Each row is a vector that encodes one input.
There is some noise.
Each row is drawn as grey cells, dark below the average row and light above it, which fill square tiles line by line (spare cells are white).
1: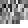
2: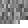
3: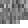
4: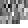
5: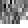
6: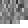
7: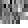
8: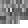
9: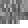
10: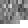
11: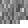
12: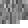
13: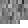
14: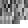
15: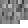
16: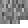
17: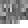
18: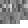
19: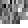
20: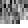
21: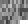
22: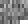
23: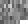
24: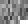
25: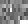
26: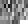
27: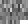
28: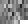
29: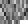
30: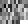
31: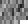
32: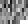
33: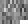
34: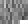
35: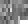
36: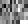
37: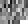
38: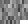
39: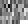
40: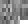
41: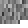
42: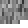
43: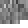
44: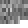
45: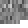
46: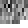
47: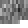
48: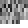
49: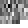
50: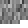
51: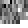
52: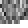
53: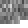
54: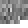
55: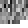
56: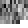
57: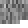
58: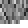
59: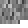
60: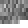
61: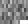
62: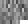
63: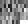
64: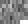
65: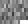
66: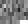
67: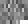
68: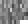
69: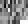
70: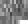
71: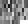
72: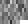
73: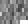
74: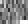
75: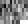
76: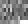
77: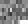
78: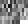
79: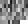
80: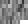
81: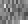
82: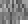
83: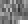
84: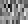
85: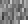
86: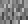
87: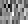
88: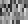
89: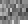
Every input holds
either a point on a 6-point line, or a list of up to two points on a 5-point line.
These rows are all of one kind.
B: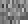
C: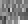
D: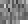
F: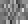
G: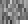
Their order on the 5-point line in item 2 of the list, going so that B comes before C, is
G, B, D, C, F.
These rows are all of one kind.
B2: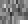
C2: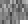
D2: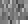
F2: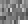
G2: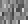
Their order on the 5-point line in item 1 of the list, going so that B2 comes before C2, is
F2, B2, C2, D2, G2.
